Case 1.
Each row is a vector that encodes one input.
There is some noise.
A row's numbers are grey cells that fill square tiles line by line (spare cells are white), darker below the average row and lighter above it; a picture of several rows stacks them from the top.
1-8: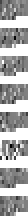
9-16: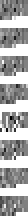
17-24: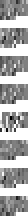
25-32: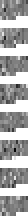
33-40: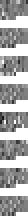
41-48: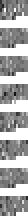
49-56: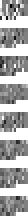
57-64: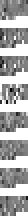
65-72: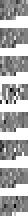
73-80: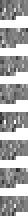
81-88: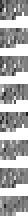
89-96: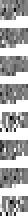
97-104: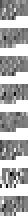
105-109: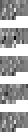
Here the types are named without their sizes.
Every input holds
a list of points on a line.
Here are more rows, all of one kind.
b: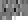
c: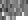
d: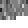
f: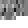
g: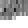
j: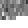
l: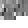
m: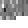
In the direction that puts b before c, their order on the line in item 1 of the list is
b, f, g, l, m, j, c, d.
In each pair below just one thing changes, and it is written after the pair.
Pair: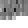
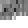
the place on the line in item 2 of the list
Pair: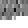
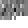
the place on the line in item 2 of the list
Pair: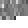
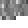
the place on the line in item 2 of the list
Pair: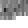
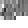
the place on the line in item 2 of the list
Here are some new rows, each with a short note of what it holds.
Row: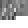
a list of one item
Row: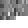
a list of one item
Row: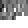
a list of one item
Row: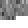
a list of one item
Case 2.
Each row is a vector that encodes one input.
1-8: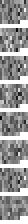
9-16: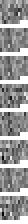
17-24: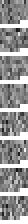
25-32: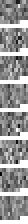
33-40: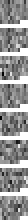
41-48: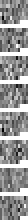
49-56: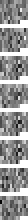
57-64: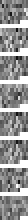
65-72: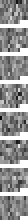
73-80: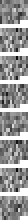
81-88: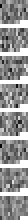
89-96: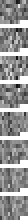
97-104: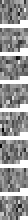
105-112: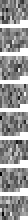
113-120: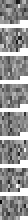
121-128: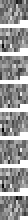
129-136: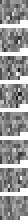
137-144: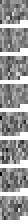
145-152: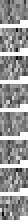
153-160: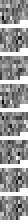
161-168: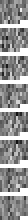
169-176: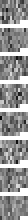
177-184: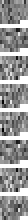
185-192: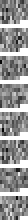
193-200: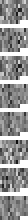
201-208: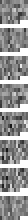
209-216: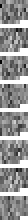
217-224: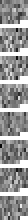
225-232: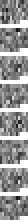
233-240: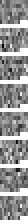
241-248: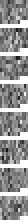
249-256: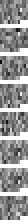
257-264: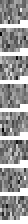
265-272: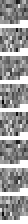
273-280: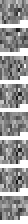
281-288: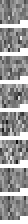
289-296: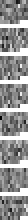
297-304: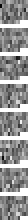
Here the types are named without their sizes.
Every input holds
either a node of a tree, or three true/false values.
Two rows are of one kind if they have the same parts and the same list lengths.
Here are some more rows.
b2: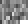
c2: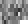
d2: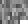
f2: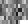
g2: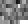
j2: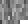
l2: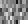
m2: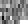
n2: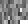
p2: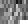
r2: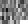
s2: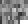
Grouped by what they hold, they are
b2, d2, j2, n2, s2
c2, f2, g2, l2, m2, p2, r2

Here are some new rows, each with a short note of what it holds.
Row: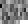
three true/false values
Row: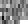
three true/false values
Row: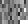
a node of a tree
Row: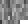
a node of a tree
